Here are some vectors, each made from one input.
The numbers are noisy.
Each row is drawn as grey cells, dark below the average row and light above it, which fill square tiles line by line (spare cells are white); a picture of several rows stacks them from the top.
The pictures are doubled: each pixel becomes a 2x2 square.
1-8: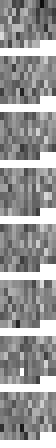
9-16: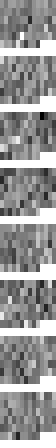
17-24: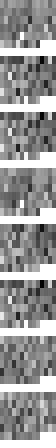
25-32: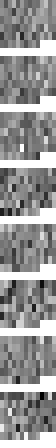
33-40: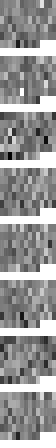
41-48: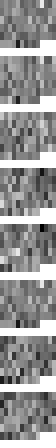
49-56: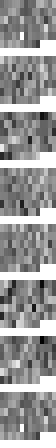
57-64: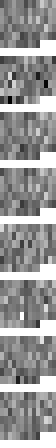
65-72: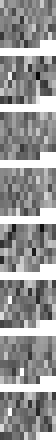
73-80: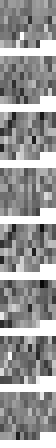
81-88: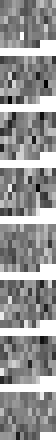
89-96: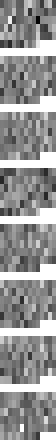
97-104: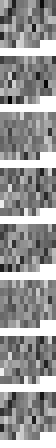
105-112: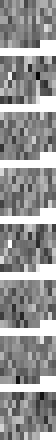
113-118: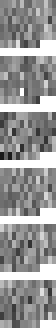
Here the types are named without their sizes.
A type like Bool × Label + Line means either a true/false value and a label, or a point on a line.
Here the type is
Circle + List(Line).
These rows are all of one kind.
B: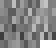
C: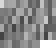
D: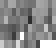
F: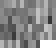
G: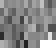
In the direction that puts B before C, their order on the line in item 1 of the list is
D, F, B, G, C.
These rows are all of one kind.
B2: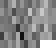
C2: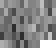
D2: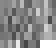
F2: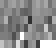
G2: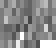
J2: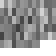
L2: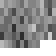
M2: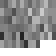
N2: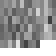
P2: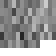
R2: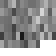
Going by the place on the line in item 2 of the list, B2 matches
D2, J2 and N2.
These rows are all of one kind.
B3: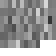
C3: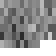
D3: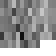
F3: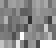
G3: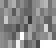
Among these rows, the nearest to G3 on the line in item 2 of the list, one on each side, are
B3 and D3.
